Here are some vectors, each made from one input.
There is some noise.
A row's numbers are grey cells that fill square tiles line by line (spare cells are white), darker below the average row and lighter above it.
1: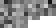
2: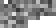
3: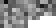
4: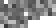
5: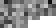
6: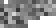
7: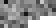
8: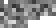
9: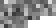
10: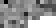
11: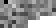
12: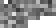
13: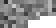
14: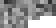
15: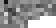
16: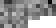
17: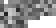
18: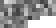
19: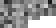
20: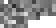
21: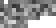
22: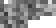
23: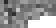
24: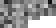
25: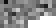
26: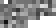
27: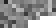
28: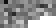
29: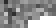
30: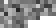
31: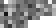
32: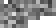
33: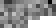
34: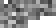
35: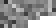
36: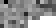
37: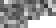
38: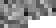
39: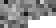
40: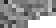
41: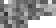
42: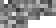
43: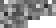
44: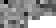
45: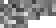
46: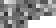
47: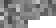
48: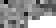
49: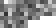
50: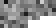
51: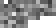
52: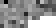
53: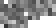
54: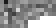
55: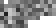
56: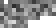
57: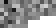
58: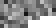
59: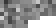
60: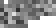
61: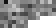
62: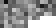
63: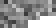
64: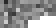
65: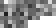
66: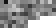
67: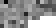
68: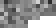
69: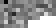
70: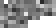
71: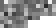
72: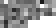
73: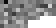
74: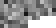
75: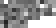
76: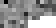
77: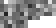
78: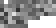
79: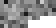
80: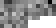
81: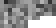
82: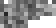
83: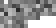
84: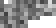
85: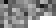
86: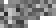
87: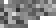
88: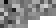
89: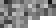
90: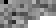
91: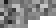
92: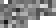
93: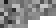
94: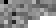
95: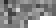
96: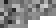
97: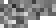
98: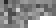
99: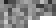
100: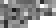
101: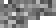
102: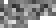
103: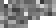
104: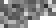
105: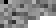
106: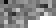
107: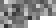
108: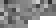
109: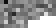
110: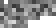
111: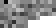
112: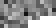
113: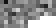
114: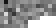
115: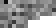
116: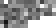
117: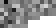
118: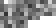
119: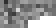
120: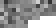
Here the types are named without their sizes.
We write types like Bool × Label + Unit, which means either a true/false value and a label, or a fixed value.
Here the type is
Bool × Line × (Tree + Unit).
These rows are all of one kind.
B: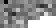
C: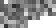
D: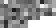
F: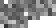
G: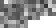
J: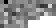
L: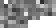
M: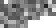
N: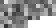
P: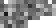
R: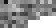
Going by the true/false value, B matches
J and R.
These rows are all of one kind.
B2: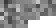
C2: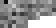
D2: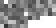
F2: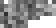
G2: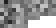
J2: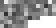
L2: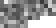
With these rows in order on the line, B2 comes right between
D2 and G2.
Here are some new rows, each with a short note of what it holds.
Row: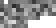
a point on a line and a true/false value
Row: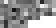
a point on a line, a node of a tree and a true/false value
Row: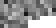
a point on a line and a true/false value
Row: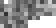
a point on a line, a node of a tree and a true/false value
